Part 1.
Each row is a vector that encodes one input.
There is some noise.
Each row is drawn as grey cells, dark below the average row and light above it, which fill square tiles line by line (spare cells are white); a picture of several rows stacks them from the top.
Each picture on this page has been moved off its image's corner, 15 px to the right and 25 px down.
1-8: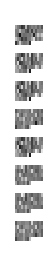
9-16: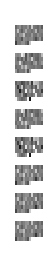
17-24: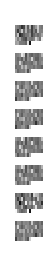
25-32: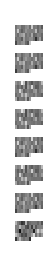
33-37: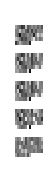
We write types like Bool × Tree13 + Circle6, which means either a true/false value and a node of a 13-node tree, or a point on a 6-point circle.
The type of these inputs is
Line5.
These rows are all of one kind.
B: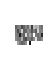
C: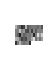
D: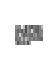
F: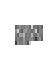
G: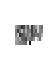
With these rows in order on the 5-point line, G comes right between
B and C.
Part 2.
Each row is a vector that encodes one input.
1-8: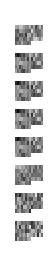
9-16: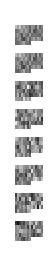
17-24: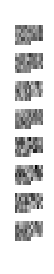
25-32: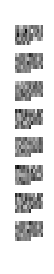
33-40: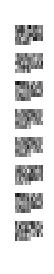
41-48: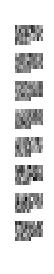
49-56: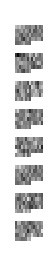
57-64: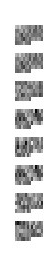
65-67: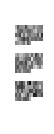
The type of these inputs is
Tree14.
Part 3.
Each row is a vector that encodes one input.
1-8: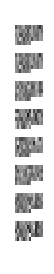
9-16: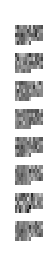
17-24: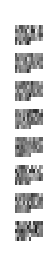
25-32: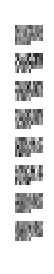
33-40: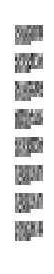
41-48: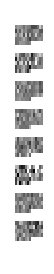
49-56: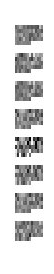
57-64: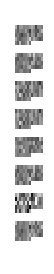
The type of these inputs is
Line9.
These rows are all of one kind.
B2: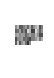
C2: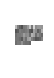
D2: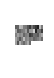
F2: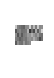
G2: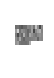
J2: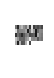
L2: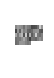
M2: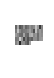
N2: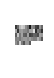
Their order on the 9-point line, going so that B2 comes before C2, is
L2, D2, N2, B2, M2, G2, J2, F2, C2.
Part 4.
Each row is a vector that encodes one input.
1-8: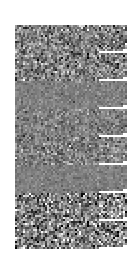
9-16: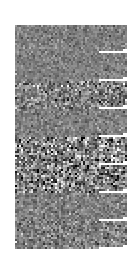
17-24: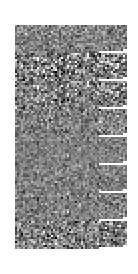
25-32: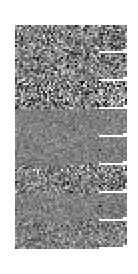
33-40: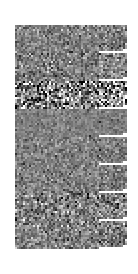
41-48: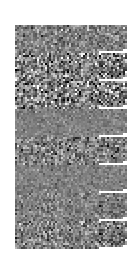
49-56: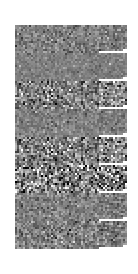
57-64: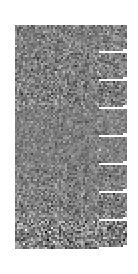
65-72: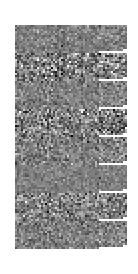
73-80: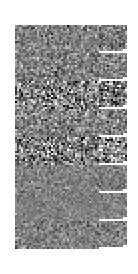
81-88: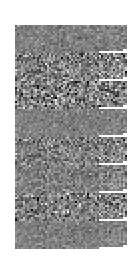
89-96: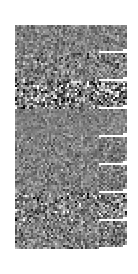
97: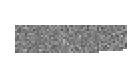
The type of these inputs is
Circle16 + Unit.
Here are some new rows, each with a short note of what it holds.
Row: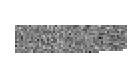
a point on a 16-point circle
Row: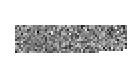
a fixed value
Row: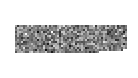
a fixed value
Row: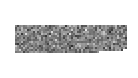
a fixed value
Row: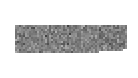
a point on a 16-point circle
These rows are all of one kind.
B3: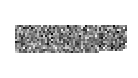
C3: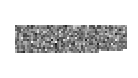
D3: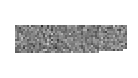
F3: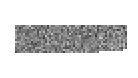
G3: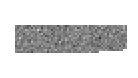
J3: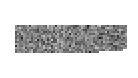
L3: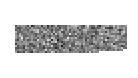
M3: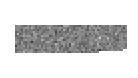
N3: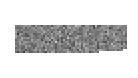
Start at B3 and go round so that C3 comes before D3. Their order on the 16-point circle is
B3, F3, N3, J3, C3, G3, D3, L3, M3.
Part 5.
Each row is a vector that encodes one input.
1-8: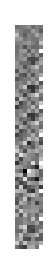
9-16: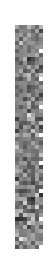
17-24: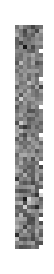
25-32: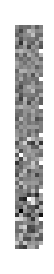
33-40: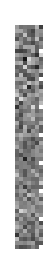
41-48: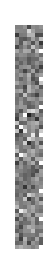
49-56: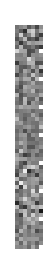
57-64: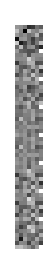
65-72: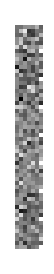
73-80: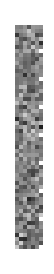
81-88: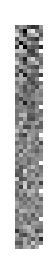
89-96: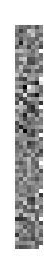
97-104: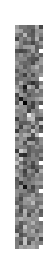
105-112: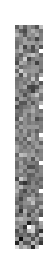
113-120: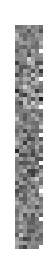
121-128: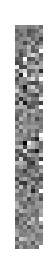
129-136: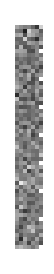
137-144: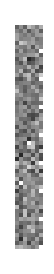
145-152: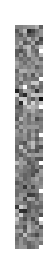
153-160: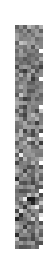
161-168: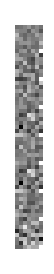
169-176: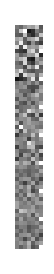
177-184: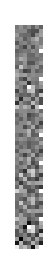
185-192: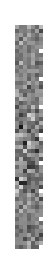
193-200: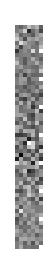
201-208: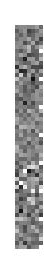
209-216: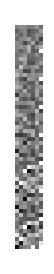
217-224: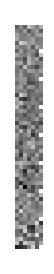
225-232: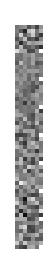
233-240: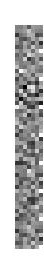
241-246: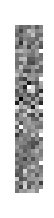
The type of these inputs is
Line10.
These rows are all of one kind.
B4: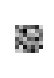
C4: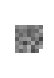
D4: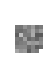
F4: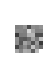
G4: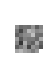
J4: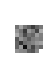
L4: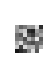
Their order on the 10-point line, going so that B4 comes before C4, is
F4, G4, D4, B4, J4, C4, L4.
